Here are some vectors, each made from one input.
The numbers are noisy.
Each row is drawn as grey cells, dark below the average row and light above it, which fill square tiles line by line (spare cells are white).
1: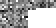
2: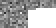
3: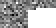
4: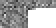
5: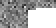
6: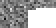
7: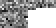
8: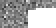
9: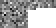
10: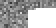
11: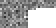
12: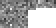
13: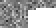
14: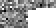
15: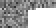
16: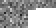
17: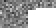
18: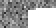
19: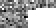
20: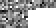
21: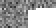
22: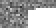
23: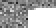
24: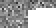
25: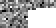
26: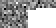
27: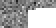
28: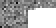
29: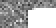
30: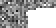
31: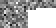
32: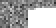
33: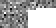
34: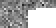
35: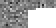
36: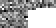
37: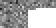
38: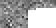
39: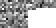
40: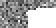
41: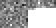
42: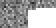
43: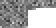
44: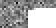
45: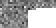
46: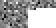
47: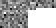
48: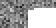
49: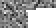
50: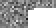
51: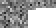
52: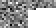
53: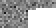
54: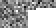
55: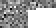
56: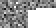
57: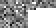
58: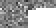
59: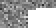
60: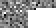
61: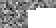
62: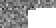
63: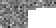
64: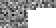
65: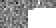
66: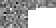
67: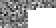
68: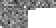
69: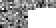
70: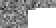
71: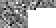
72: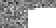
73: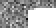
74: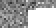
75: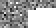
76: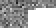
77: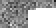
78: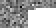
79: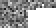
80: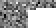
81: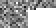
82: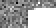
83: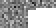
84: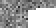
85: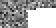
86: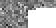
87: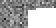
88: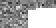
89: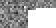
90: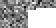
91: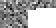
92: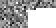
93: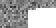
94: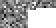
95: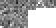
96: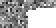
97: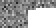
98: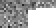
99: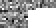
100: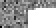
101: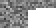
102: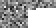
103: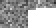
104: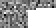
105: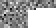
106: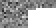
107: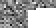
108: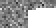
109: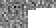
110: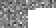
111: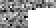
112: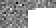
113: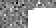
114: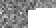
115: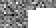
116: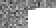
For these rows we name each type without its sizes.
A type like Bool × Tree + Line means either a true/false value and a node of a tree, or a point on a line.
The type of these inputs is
Label × Label × Label × Label.
